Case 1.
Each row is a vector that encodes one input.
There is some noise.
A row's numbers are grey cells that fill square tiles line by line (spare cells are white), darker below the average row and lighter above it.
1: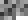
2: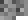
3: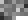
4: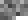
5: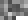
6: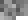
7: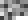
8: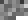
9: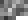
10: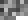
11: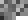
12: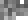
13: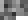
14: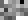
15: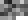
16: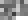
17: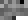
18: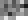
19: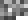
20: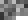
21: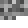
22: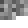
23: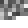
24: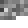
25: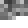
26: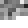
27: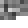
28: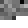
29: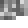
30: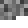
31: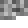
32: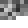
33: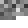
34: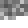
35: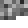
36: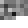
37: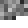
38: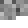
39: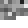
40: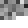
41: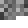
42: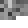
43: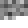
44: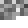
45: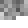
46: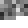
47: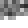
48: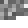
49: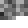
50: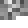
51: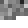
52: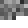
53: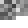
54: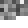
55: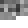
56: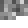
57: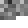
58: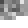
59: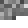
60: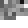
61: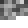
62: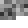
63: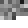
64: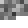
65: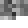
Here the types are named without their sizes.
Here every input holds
a point on a line and three true/false values.
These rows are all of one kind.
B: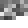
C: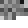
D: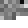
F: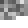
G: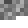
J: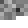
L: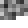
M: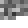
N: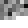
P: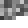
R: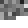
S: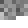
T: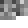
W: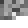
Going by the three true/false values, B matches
F, T and W.
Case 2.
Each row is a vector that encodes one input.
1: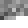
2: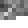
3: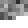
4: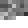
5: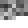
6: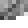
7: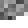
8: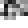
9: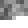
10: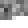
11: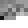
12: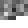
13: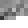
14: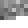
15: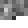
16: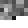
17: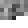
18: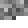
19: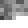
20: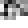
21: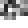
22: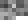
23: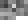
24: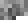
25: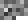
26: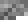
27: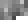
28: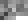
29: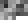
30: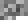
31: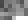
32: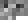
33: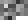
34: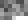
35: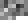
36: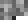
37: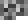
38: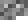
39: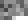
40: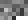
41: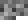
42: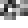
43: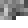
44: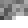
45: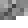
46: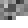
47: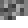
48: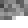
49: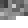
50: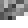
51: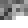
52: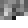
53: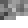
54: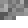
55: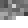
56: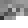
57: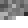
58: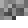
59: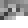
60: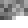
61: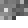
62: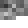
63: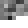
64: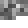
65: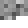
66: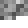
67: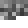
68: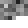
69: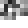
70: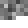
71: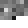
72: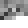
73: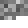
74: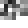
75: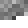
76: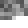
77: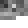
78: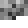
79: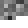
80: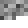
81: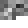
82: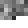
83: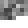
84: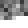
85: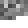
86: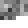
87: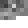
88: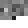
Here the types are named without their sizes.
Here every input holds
a list of points on a circle.
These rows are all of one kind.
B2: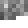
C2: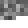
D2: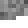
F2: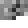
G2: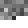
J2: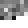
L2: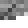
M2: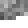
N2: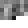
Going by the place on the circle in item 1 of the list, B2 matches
D2, L2 and M2.
